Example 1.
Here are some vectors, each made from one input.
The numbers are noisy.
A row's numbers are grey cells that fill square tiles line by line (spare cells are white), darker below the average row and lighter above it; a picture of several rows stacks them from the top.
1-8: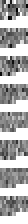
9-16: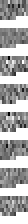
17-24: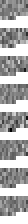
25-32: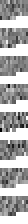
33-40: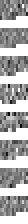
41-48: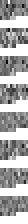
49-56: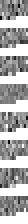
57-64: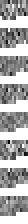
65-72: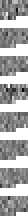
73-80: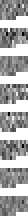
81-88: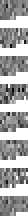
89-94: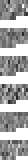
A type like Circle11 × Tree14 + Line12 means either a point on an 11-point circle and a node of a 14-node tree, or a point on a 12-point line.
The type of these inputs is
Line9.
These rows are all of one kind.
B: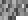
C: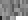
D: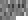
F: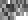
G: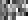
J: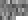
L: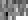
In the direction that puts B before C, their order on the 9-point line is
G, B, F, L, D, J, C.
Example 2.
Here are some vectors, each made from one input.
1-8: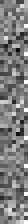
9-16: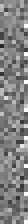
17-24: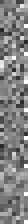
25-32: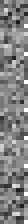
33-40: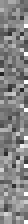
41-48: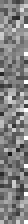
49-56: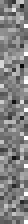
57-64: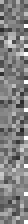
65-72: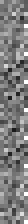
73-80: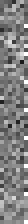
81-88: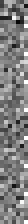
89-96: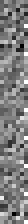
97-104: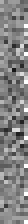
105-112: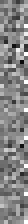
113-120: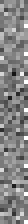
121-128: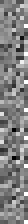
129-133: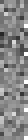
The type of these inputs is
Circle13 + Unit.
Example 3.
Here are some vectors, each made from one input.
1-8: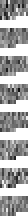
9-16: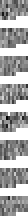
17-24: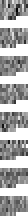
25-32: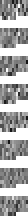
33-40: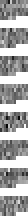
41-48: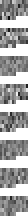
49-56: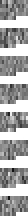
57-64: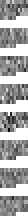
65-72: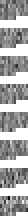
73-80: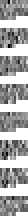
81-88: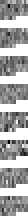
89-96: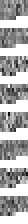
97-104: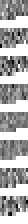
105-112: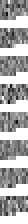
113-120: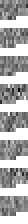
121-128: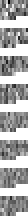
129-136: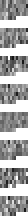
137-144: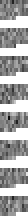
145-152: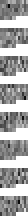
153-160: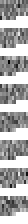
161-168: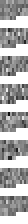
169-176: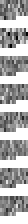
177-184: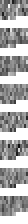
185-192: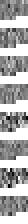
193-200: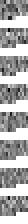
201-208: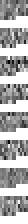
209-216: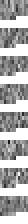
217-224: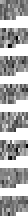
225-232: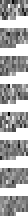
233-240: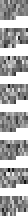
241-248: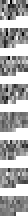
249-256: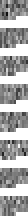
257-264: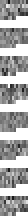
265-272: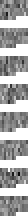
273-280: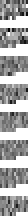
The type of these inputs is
Circle20.
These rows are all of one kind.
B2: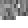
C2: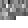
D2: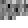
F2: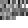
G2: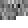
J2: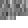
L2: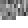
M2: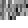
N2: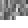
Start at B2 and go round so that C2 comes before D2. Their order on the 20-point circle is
B2, L2, C2, F2, D2, J2, M2, G2, N2.
